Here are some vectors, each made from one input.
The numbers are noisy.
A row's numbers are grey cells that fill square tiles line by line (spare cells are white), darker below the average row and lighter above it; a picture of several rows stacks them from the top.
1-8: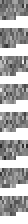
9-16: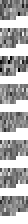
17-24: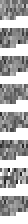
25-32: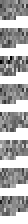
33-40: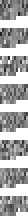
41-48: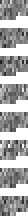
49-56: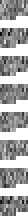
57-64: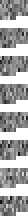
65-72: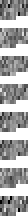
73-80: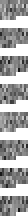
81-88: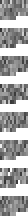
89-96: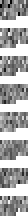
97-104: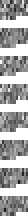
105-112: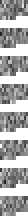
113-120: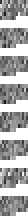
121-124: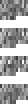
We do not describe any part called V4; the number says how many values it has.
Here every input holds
a true/false value, together with either a point on a 6-point line, or a list of up to two values of V4.
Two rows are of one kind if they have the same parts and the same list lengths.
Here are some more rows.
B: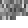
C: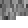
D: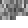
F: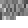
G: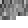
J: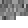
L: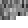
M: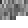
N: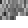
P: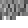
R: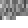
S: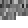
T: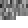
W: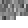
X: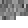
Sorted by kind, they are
B, C
D, M, N, T
F, G, L, P, R
J, S, W, X

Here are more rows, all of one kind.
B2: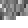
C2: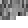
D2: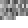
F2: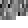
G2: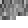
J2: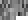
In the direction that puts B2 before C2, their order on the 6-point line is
B2, C2, J2, F2, D2, G2.
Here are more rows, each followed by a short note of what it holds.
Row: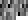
a point on a 6-point line and a true/false value
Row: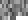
a true/false value, together with the empty list
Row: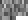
a true/false value, together with a list of two items
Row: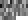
a true/false value, together with a list of one item
